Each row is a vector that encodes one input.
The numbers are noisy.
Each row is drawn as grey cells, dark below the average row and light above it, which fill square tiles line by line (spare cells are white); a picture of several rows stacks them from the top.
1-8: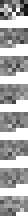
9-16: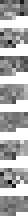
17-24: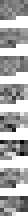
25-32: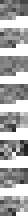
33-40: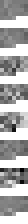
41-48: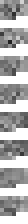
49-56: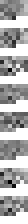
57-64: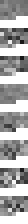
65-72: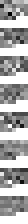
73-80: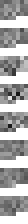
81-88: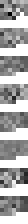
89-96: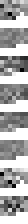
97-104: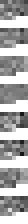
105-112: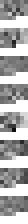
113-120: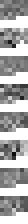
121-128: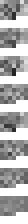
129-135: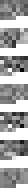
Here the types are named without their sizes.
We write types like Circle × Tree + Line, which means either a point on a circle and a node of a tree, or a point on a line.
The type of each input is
(Bool × Label + Unit) × List(Line).
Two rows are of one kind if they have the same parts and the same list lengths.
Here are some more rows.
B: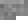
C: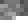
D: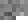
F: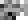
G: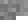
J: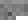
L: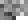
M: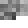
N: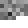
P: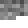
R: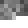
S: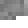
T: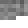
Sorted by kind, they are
B, F
C, G, J, M, N, R
D
L
P, T
S

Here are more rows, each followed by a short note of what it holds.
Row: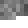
a label and a true/false value, together with a list of two items
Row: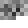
a label and a true/false value, together with a list of two items
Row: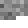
a label and a true/false value, together with a list of one item
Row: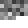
the empty list
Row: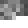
a label and a true/false value, together with a list of one item
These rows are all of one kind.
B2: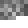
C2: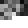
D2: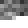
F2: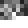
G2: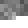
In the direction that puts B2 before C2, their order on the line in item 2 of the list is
B2, C2, G2, F2, D2.
